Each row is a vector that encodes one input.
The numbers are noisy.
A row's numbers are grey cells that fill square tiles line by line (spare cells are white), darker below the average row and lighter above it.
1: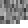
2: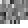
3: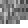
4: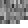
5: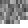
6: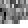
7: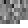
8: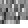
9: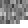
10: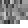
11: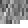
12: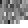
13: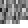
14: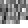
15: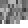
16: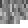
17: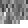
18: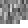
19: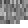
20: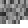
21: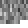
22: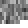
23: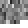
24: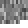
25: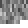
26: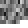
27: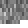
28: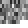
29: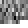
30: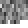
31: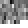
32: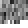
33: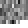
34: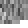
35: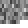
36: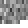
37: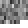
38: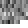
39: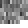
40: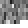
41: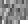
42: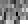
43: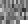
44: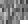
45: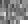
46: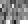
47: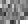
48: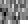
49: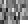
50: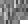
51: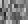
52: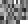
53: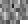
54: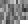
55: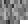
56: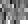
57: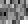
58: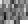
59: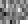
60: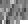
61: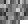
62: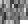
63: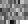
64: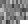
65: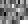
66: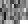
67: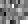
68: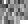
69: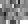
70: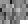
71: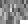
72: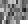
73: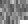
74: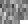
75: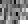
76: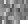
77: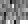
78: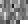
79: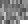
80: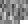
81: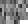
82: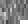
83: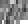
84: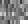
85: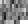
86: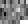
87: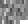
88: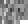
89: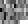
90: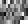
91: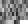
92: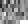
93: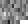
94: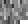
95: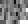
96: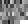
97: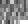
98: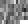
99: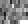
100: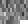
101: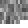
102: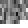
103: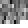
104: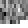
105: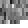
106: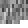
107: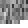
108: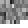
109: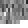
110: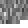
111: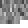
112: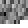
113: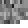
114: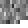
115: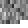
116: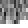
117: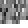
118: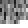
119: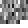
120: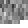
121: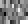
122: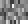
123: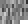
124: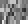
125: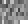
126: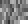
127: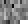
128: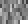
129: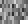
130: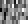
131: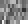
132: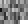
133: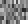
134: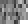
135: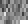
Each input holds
either a point on an 11-point circle, or a node of each of two 7-node trees.
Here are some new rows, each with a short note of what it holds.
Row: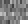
a point on an 11-point circle
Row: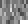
a point on an 11-point circle
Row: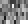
a node of each of two 7-node trees
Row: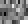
a node of each of two 7-node trees
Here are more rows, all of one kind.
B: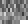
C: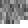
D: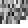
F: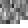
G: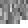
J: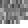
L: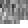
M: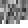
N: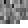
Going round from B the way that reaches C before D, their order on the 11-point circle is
B, G, F, N, J, C, M, D, L.
